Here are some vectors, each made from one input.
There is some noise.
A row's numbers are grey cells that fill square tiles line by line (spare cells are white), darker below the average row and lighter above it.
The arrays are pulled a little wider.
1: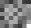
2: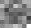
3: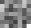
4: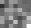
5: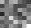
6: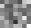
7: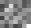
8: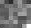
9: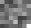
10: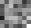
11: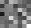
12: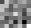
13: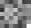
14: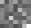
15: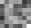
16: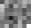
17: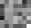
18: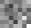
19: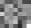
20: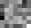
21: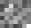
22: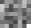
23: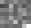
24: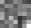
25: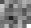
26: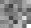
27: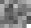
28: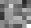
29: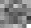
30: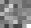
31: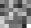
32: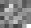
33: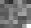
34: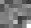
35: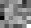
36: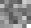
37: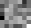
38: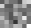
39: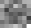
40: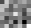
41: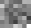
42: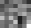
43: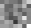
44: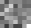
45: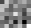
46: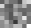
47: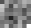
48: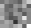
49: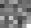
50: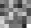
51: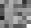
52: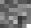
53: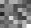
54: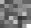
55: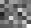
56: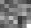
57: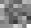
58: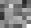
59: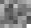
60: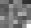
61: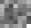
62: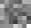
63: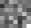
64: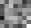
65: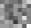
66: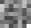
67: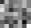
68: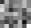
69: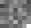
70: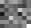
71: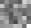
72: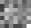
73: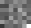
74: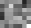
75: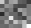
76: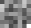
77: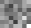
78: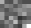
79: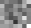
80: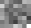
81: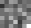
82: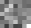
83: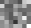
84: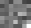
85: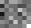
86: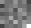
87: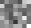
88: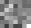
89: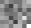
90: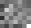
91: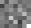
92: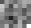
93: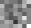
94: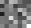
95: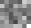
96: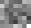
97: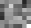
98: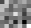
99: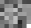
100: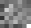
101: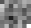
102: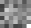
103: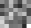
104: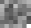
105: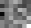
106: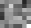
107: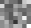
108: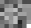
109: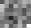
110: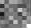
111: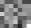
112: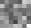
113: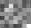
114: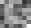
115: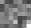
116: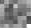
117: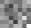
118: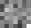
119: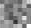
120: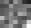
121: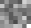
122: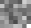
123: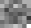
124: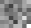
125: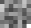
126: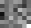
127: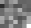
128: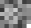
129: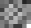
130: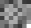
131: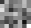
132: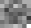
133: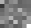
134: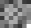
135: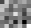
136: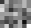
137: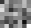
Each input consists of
either a point on an 11-point line, or a list of up to two items, each a point on a 3-point line and a point on a 5-point line.
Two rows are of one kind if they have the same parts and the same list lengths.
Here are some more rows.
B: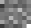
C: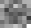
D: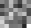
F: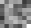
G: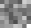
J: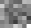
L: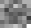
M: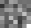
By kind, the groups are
B, M
C, G, J, L
D
F

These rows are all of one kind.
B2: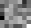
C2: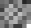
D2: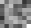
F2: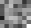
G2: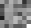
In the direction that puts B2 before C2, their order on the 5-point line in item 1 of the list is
D2, F2, G2, B2, C2.
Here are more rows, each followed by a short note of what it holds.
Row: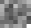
a point on an 11-point line
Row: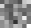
a point on an 11-point line
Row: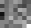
a list of two items
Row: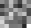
the empty list
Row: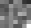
a list of two items
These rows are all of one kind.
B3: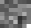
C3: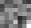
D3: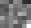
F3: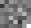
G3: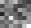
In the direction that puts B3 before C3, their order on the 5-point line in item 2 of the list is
B3, G3, D3, C3, F3.
